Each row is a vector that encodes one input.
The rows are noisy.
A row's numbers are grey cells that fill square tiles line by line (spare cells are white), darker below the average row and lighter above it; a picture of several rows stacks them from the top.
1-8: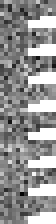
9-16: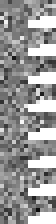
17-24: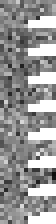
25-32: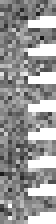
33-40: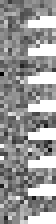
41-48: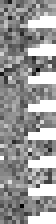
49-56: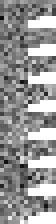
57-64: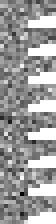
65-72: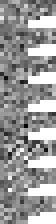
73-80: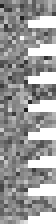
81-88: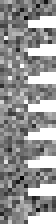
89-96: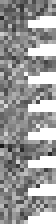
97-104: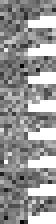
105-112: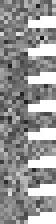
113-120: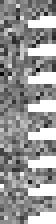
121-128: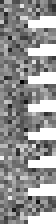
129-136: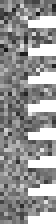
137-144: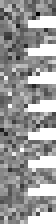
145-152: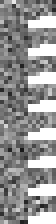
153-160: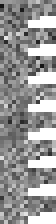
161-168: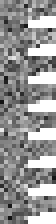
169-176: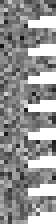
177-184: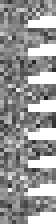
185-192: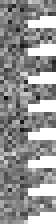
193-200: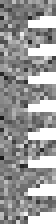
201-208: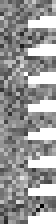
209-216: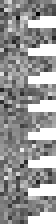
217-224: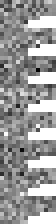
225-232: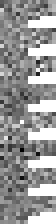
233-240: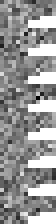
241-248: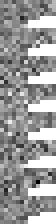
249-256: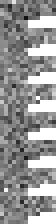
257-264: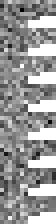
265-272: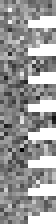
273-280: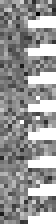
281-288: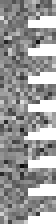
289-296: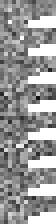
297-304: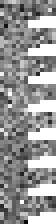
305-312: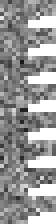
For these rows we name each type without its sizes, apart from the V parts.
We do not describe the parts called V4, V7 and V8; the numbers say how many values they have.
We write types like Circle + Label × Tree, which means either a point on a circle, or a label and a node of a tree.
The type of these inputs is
Bool × (Label × V7 + V4) × Tree × V8.
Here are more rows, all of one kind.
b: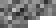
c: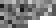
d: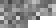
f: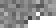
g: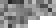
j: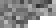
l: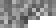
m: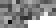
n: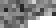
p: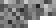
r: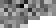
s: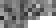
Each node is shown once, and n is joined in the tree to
f and g.
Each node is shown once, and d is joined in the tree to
f and m.
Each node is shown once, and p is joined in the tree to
c and f.
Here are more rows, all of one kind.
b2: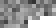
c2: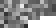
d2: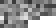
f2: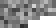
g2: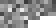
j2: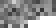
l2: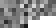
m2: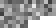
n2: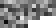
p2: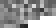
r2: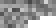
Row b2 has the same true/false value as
d2, g2, m2 and r2.
